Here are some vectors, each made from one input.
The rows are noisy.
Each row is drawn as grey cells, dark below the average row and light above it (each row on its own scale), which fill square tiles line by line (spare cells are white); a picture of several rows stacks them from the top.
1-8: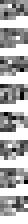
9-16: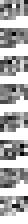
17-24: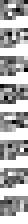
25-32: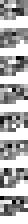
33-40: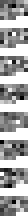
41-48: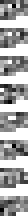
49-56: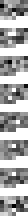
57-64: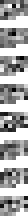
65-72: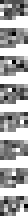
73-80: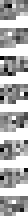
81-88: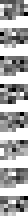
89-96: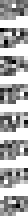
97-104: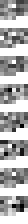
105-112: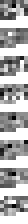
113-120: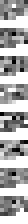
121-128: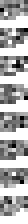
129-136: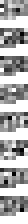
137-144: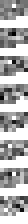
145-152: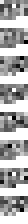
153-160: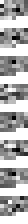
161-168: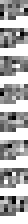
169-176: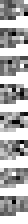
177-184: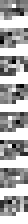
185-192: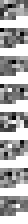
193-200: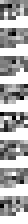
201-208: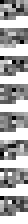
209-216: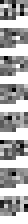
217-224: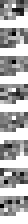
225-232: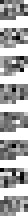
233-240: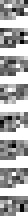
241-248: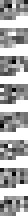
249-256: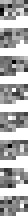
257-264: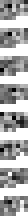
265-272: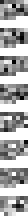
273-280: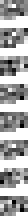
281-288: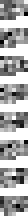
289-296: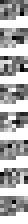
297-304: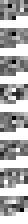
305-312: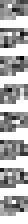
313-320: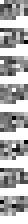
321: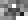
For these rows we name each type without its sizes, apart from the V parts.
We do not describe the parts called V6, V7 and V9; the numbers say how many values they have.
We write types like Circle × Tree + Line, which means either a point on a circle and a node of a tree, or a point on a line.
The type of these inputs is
(Bool × Bool × Bool × Label + V7) × (Tree + V6 × V9).
